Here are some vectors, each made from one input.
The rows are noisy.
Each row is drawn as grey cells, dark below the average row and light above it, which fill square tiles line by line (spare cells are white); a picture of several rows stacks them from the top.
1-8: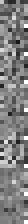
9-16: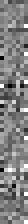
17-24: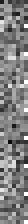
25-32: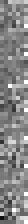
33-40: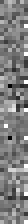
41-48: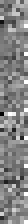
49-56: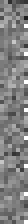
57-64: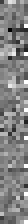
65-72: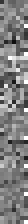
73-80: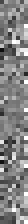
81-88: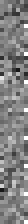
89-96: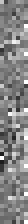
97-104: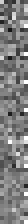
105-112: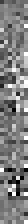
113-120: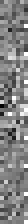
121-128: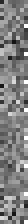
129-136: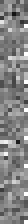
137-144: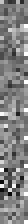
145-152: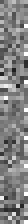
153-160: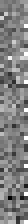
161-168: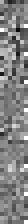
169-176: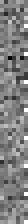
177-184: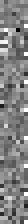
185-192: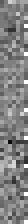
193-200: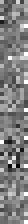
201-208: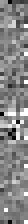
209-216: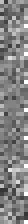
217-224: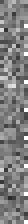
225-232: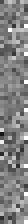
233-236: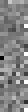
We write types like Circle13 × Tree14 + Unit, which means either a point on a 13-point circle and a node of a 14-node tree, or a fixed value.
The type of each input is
Circle10 × Circle10 + Tree12 + Unit.
